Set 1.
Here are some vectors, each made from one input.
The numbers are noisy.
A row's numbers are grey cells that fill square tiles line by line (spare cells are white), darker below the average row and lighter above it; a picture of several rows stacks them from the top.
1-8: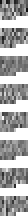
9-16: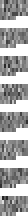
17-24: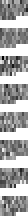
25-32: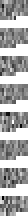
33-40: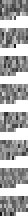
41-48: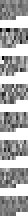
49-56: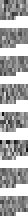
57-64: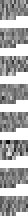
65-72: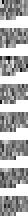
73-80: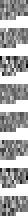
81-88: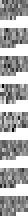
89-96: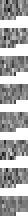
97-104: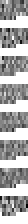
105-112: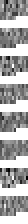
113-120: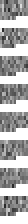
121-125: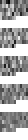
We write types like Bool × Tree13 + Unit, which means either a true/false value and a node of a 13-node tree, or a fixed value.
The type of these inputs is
Bool × Line8 + Line5.
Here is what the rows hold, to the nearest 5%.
About 40% of them hold a point on a 5-point line. The rest hold a point on an 8-point line and a true/false value.
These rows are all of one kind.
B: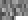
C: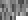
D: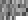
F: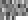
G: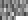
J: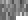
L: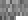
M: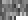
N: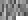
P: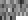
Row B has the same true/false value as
C, G, M and N.
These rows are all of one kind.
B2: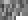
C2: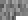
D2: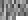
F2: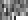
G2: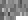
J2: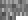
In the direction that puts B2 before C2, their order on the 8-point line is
D2, F2, B2, C2, G2, J2.
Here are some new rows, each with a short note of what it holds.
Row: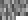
a point on an 8-point line and a true/false value
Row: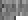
a point on an 8-point line and a true/false value
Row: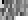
a point on a 5-point line
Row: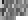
a point on a 5-point line
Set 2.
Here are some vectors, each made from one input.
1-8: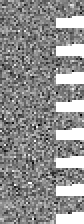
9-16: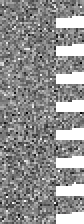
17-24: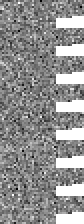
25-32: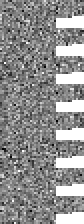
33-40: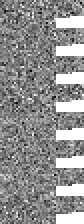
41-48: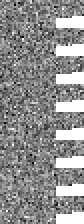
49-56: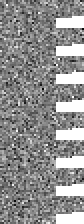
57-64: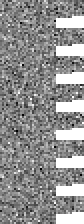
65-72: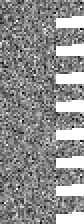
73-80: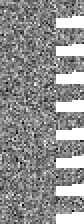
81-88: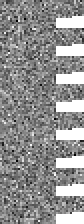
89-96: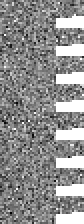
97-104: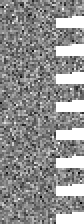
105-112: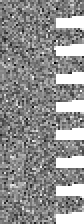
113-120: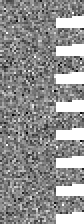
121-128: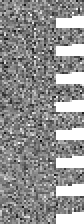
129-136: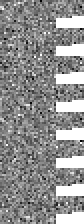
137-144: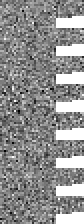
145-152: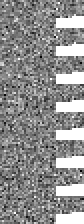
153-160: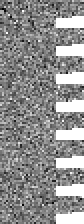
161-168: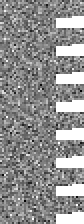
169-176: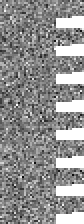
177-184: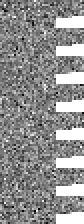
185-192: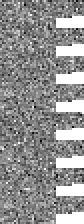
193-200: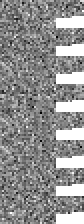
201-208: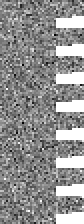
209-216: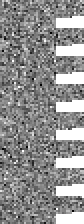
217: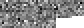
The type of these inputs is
(Label7 + Line13) × Label8.
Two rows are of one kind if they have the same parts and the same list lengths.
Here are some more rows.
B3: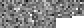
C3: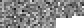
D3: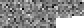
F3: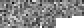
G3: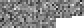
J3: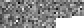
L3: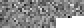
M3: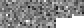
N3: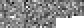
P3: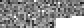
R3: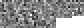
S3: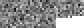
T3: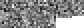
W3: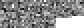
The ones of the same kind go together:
B3, F3, G3, L3, M3, N3, R3
C3, D3, J3, P3, S3, T3, W3

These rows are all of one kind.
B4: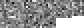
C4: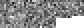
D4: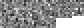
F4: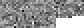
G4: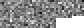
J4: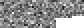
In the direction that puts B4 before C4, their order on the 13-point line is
D4, F4, B4, C4, G4, J4.
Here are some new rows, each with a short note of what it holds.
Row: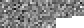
one of 7 labels and one of 8 labels
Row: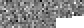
one of 8 labels and a point on a 13-point line
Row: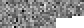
one of 8 labels and a point on a 13-point line
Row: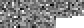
one of 7 labels and one of 8 labels
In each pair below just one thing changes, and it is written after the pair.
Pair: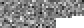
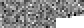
the place on the 13-point line
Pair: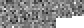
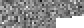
the place on the 13-point line
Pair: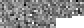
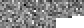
the place on the 13-point line
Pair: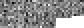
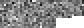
the place on the 13-point line
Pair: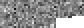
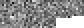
the label
